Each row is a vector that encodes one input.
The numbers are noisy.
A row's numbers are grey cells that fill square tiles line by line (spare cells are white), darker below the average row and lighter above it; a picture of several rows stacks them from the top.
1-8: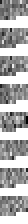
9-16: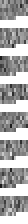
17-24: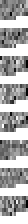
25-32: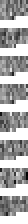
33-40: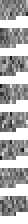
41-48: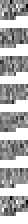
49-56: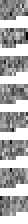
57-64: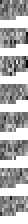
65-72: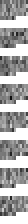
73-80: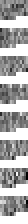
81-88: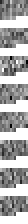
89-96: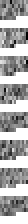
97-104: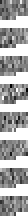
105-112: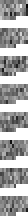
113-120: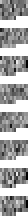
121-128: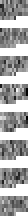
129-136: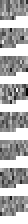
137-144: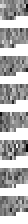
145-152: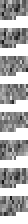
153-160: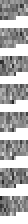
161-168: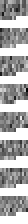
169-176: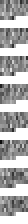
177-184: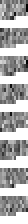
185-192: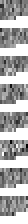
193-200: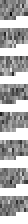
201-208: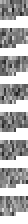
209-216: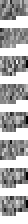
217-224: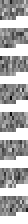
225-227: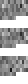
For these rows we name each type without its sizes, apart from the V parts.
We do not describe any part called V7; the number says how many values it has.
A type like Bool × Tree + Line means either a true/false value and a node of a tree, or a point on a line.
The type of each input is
List(Line) × V7.
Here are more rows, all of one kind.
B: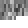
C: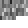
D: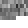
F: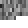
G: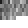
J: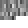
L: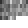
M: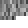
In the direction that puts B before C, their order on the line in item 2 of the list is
L, F, B, G, J, D, C, M.
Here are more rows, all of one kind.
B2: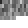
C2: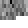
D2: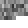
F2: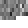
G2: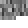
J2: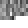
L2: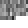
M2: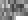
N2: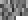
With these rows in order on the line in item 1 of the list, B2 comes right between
G2 and M2.
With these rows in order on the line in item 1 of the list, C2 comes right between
G2 and J2.
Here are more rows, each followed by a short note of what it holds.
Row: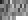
a value of V7, together with a list of two items
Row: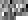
a value of V7, together with the empty list
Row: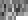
a value of V7, together with a list of two items
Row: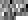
a value of V7, together with the empty list
